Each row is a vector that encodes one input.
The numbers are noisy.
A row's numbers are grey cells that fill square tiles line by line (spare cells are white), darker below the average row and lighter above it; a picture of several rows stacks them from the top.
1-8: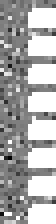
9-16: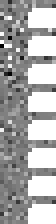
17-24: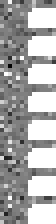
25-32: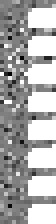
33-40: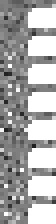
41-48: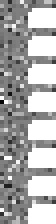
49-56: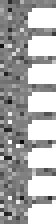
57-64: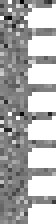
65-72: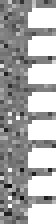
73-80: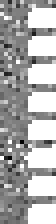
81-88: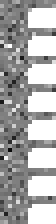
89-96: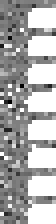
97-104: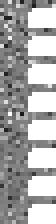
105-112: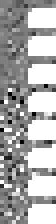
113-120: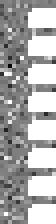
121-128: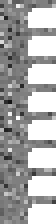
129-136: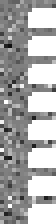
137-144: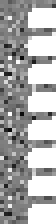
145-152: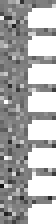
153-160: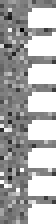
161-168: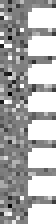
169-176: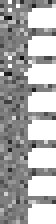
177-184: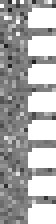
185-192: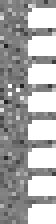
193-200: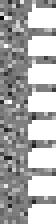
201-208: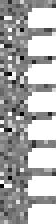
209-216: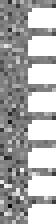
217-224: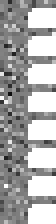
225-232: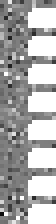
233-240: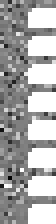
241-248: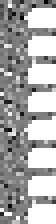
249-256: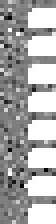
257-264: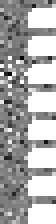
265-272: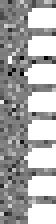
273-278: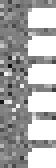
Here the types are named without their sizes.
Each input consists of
either a point on a circle and a true/false value, or a fixed value.
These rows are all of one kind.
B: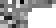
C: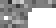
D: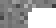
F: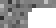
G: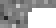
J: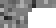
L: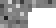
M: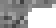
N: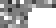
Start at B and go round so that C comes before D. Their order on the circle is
B, L, G, J, F, M, C, N, D.
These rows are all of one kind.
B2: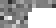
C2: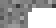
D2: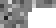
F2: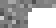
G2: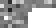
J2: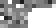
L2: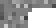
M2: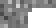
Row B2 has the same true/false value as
D2 and J2.
